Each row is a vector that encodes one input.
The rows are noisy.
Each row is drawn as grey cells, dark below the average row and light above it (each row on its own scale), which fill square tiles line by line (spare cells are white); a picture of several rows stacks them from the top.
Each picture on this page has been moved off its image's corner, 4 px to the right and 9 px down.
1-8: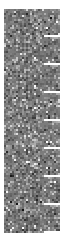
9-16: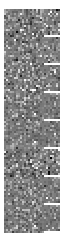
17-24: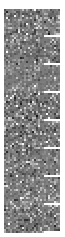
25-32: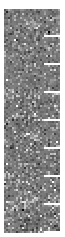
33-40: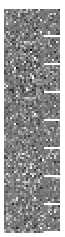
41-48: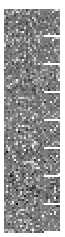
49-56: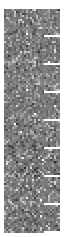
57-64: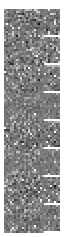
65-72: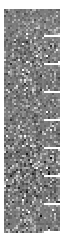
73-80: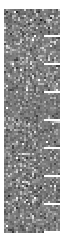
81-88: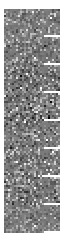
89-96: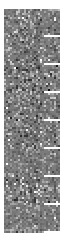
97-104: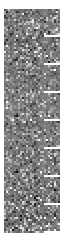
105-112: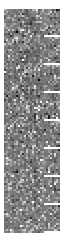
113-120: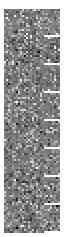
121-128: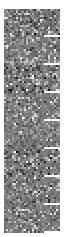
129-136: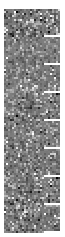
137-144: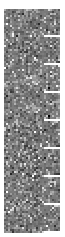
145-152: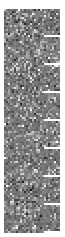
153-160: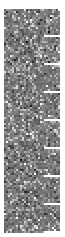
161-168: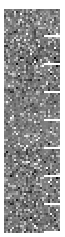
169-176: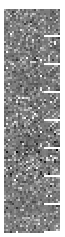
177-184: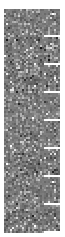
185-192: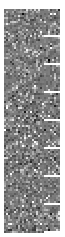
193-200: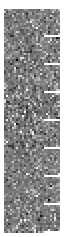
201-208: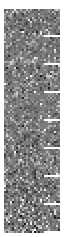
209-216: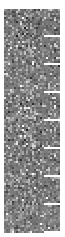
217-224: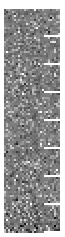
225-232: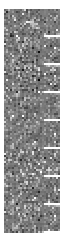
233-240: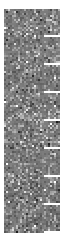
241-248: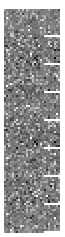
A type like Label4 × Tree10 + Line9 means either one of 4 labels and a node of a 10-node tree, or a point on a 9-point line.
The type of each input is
Circle8 × Circle20 + Tree11 + Unit.
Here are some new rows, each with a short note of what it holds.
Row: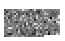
a node of an 11-node tree
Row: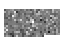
a node of an 11-node tree
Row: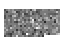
a node of an 11-node tree
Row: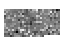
a fixed value
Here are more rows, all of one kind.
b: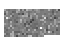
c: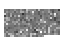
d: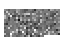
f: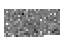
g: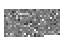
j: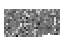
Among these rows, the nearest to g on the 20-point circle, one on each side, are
b and c.
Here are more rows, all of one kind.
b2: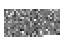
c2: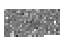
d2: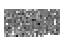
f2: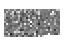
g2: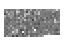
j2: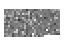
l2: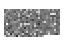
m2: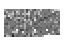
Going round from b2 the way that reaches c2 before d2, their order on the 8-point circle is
b2, j2, m2, g2, c2, d2, l2, f2.
